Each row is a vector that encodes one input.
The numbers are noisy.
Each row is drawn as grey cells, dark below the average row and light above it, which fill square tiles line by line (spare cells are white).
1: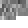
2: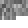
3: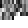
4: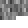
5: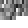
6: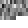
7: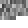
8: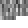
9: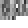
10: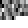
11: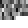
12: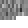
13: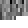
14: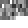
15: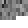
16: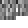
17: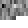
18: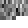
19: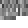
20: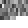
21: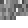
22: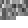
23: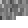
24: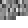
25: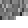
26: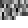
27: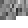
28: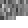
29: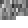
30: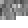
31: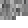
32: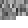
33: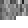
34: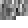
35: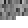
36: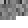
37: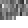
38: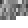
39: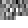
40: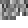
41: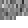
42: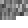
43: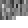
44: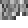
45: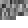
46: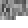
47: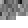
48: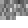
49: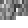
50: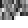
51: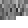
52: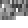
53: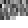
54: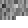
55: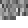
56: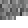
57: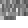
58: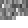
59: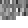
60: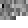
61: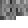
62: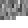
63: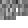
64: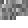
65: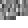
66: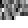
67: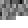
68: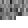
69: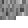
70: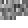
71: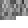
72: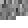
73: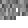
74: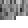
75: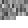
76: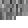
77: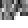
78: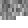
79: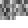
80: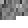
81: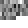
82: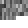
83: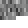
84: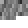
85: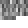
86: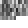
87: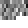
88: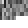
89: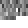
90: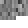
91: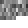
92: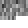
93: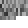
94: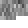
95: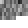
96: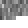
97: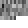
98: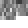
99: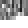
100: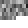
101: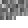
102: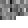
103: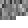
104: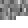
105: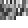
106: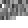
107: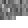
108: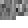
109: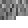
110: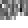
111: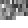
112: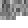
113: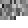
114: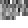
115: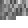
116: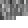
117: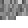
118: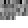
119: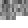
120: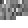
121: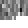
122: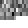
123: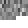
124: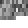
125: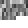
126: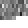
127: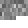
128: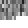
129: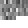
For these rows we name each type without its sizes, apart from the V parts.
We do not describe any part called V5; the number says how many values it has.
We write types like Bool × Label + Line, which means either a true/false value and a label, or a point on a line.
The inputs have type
List(Bool × V5).
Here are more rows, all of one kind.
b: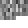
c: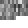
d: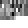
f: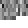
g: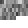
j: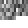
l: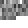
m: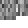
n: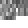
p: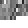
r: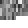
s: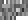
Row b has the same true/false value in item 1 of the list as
f, m and n.
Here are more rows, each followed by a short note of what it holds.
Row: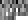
a list of one item
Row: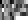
the empty list
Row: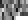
the empty list
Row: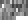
a list of one item
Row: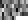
the empty list
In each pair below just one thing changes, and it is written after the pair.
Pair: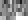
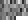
the true/false value in item 1 of the list
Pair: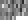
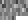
the true/false value in item 1 of the list
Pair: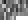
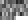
the true/false value in item 1 of the list
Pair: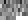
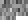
the value of V5 in item 2 of the list
